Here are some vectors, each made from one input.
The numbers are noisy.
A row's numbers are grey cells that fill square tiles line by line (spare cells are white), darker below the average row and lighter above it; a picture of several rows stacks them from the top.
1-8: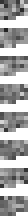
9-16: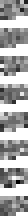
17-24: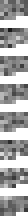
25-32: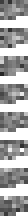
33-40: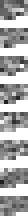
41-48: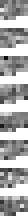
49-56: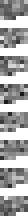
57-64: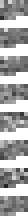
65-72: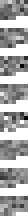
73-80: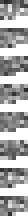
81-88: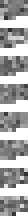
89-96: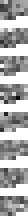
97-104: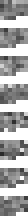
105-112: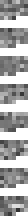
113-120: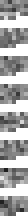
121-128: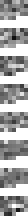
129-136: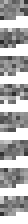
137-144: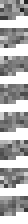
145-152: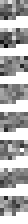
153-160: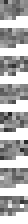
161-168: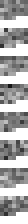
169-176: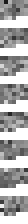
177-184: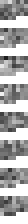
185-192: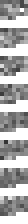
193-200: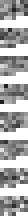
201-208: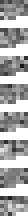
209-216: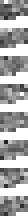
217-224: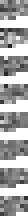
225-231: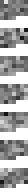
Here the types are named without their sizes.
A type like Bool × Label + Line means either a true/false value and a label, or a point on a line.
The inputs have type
Circle + Line.
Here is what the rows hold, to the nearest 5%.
About 60% of them hold a point on a circle. The rest hold a point on a line.
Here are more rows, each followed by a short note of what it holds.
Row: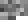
a point on a line
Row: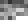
a point on a line
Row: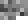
a point on a line
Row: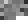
a point on a circle
